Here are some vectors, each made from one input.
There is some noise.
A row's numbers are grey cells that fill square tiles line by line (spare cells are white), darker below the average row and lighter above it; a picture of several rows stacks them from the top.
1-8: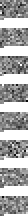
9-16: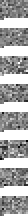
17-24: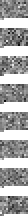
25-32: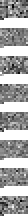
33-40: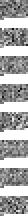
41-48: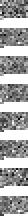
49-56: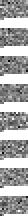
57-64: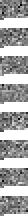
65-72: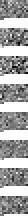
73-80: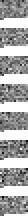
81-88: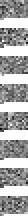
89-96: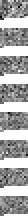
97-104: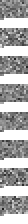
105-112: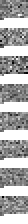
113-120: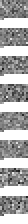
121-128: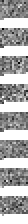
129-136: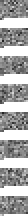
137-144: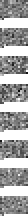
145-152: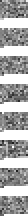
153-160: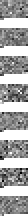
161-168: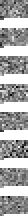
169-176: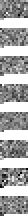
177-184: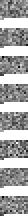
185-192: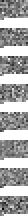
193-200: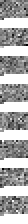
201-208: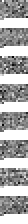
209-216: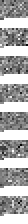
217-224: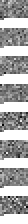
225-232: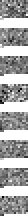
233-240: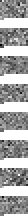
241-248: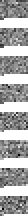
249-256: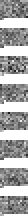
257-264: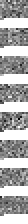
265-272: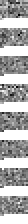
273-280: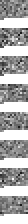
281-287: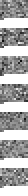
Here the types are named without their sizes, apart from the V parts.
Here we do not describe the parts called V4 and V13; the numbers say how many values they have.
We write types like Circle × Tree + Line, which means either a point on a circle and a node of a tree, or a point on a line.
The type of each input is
List(Line) × V4 × V13.
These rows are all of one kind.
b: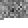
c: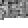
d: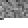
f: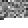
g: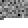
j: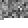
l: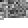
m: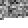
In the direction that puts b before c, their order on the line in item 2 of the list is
g, j, b, d, f, l, m, c.
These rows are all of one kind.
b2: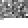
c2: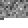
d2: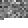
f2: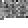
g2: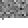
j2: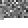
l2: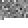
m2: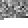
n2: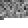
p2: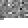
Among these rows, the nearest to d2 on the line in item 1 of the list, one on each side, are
g2 and n2.
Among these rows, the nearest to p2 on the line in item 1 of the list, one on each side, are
b2 and g2.
